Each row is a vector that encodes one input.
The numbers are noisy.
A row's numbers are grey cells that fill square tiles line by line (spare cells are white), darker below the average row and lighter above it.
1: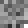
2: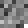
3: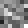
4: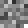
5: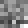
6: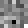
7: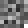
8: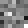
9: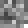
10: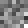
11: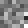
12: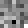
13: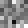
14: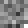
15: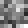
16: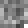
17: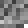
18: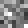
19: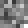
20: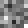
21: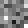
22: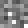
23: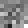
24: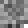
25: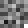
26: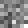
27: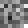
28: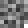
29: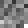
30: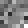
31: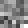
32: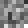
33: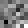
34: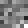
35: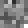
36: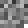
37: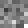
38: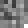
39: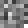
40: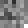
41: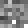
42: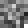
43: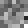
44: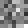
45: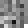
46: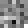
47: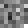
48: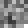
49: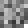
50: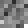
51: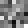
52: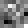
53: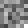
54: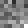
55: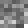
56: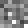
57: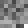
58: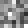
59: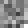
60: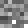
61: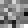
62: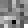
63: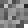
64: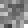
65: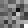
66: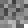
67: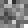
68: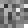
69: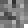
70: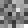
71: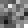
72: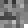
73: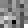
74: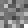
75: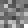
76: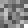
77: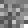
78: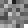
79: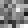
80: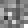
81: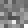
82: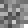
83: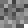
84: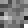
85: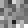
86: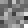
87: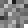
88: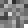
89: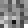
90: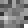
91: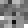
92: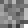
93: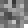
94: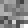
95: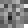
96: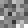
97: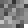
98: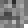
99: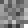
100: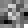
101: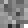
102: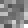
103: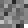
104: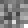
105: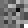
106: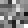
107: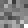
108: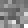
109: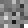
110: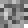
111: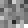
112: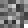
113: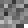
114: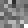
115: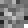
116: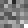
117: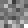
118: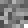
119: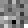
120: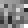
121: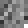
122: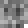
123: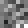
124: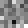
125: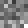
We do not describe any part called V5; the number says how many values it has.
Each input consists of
a point on a 9-point circle, together with either a point on a 4-point line, or a value of V5.
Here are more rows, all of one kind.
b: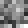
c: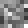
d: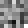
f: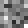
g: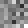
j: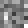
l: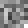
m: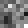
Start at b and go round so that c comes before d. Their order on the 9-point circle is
b, c, d, f, j, g, l, m.
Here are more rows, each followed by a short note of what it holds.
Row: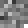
a point on a 9-point circle and a point on a 4-point line
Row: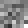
a point on a 9-point circle and a point on a 4-point line
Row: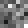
a point on a 9-point circle and a value of V5
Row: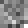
a point on a 9-point circle and a point on a 4-point line
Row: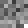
a point on a 9-point circle and a point on a 4-point line
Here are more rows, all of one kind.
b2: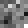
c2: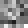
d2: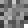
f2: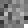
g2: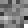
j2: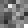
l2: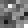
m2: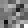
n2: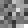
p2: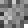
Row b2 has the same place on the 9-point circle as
f2, j2, l2 and n2.
